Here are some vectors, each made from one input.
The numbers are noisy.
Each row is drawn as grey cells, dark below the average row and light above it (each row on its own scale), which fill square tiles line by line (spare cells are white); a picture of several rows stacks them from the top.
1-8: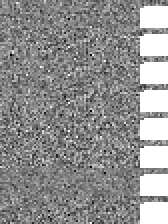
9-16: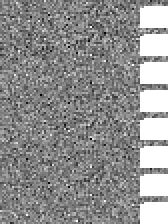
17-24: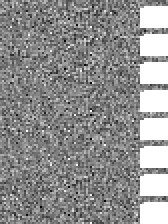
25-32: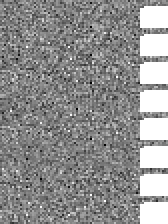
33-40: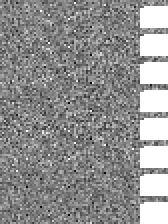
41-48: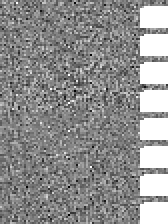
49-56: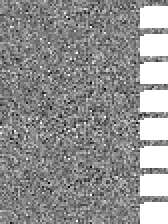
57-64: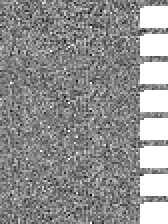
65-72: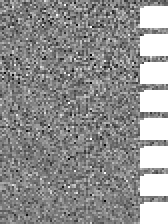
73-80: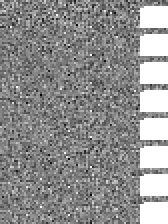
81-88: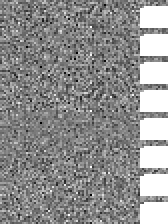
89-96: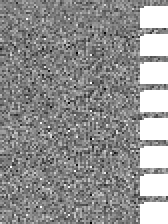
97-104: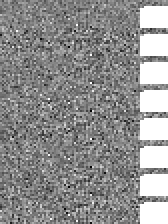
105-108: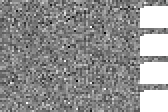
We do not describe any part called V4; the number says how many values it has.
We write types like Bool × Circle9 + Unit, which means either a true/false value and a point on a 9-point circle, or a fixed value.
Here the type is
Bool × Bool × Bool × Bool × Bool × Line10 × V4.
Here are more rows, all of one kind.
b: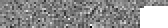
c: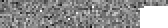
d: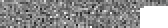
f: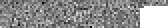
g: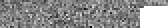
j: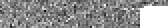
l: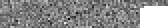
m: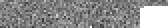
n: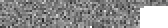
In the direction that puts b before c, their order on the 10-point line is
j, b, g, f, l, c, m, d, n.
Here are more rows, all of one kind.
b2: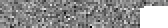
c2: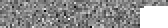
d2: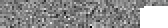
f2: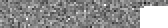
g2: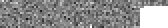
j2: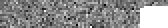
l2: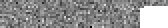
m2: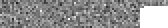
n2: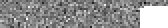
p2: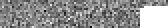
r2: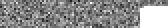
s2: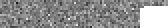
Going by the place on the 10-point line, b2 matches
c2, g2 and r2.
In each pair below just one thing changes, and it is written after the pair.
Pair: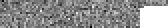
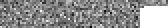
the value of V4
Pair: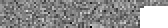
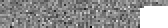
the value of V4
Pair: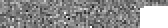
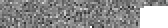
the value of V4
